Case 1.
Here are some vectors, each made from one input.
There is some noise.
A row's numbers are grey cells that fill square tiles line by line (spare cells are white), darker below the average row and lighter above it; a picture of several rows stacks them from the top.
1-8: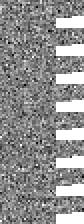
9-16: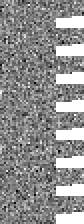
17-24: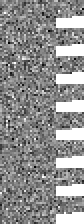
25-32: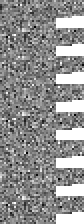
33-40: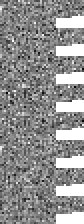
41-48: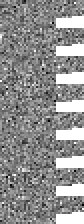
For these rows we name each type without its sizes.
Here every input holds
a point on a line, together with either a fixed value, or a node of a tree.
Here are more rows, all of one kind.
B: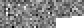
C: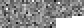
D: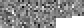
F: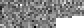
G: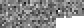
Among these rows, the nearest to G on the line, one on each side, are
B and F.
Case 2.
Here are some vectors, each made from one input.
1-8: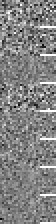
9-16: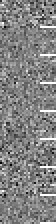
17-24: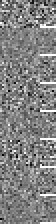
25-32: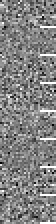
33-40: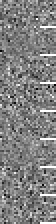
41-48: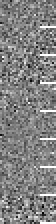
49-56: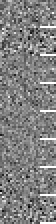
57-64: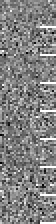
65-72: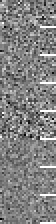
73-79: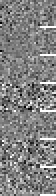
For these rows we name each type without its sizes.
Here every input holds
either a point on a line, or a node of a tree.
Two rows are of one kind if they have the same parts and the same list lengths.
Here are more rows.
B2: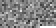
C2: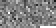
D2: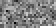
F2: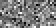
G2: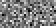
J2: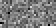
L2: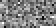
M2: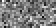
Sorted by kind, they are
B2, C2, D2, F2, J2
G2, L2, M2

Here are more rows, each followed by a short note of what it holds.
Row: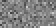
a node of a tree
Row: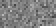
a node of a tree
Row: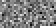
a point on a line
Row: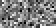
a point on a line
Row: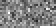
a node of a tree
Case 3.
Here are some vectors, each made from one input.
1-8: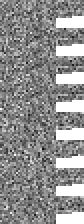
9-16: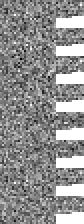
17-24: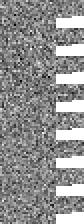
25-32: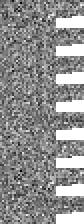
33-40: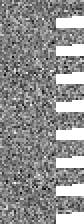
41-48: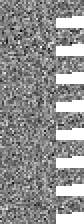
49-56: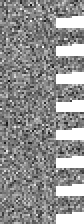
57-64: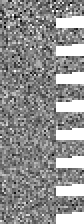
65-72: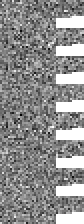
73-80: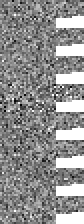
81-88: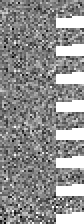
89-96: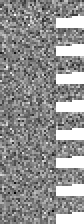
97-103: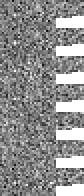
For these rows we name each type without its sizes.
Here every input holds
either a fixed value, or a node of a tree, or four true/false values.
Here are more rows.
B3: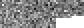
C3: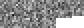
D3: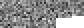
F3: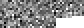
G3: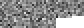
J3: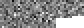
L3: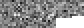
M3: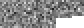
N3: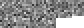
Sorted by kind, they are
B3, C3, D3, G3, M3, N3
F3
J3, L3

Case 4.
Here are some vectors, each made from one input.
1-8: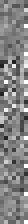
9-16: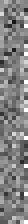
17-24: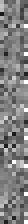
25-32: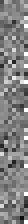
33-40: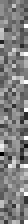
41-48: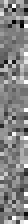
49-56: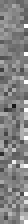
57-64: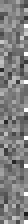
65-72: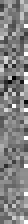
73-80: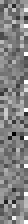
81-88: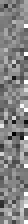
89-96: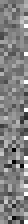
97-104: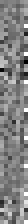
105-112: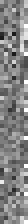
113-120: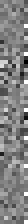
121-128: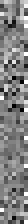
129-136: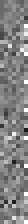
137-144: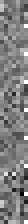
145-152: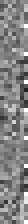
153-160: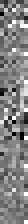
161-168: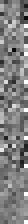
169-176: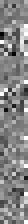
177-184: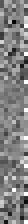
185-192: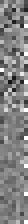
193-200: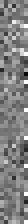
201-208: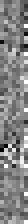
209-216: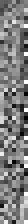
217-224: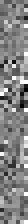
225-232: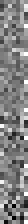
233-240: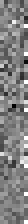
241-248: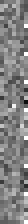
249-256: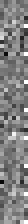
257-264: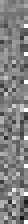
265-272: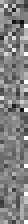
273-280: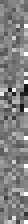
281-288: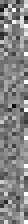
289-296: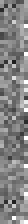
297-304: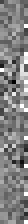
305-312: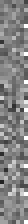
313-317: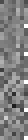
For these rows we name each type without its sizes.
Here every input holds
either a point on each of two lines, or three true/false values.
